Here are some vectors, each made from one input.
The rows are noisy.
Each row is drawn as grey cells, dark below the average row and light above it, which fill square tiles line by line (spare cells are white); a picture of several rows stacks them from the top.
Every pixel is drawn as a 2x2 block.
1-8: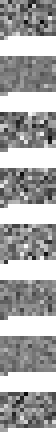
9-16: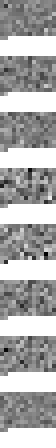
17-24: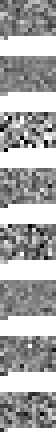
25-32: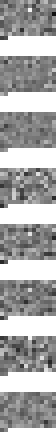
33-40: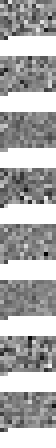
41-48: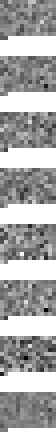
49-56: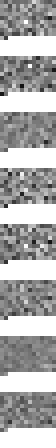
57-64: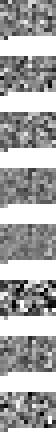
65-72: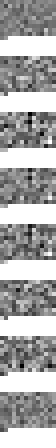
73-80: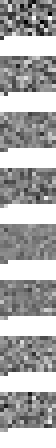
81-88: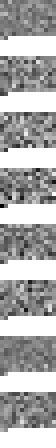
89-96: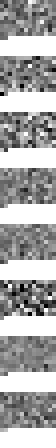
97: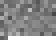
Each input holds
either a point on a 9-point line, or a node of a 13-node tree.
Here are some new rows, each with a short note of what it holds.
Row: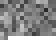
a point on a 9-point line
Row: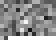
a point on a 9-point line
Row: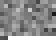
a point on a 9-point line
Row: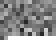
a node of a 13-node tree
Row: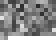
a point on a 9-point line
